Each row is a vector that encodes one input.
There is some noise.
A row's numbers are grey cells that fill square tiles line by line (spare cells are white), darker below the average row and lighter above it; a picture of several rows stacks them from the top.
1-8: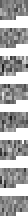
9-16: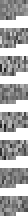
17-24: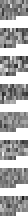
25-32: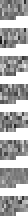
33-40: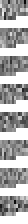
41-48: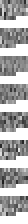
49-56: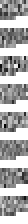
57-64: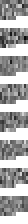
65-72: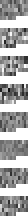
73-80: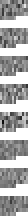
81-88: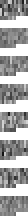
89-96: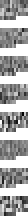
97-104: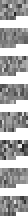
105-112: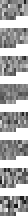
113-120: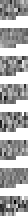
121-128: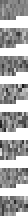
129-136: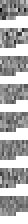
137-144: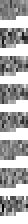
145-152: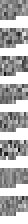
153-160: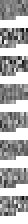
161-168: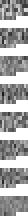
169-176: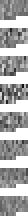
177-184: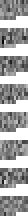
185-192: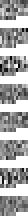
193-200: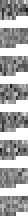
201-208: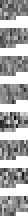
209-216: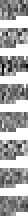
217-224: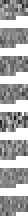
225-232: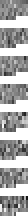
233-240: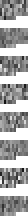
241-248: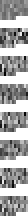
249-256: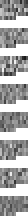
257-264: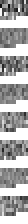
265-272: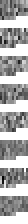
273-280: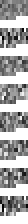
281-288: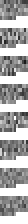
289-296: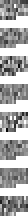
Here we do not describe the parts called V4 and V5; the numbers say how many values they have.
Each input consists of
a node of an 8-node tree and a value of V4, together with a list of up to two items, each either a point on a 6-point line, or a value of V5.
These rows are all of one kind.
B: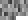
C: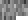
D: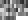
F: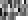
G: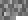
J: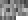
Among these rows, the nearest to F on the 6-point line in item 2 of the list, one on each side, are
B and J.
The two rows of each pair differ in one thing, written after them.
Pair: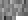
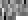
the value of V5 in item 2 of the list
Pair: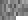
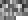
the value of V5 in item 2 of the list
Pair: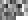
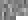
the node of the tree
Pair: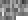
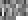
the value of V5 in item 2 of the list
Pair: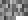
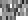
the value of V5 in item 1 of the list
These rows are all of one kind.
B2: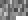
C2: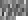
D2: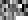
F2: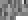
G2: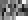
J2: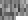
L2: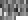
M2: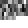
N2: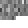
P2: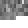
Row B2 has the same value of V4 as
J2, L2 and M2.
